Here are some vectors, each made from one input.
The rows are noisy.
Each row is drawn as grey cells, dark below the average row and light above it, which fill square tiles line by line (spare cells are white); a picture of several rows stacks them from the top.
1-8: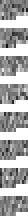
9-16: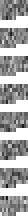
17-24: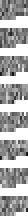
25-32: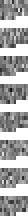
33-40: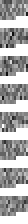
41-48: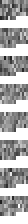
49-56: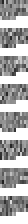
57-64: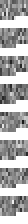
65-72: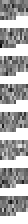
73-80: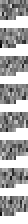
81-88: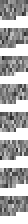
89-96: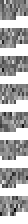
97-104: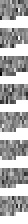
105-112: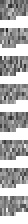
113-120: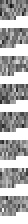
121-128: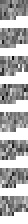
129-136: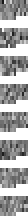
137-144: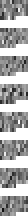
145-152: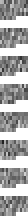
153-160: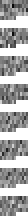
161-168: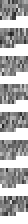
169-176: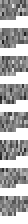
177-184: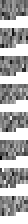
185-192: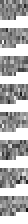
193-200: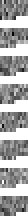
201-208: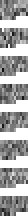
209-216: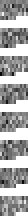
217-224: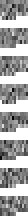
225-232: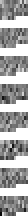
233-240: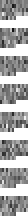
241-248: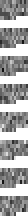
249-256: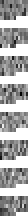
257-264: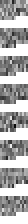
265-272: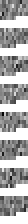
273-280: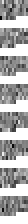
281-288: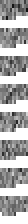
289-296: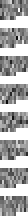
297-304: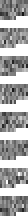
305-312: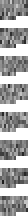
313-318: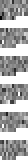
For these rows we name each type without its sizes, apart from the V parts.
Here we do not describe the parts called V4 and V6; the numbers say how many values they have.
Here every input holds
a label, together with either three true/false values, or a value of V4 and a value of V6.
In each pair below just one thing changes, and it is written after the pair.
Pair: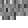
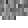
one of the three true/false values
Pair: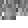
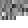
the label
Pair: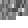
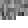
the label
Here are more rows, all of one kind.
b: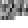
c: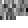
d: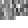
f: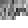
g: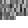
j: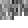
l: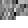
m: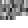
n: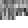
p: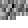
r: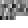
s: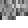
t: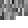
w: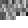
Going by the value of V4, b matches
g, j, m and n.
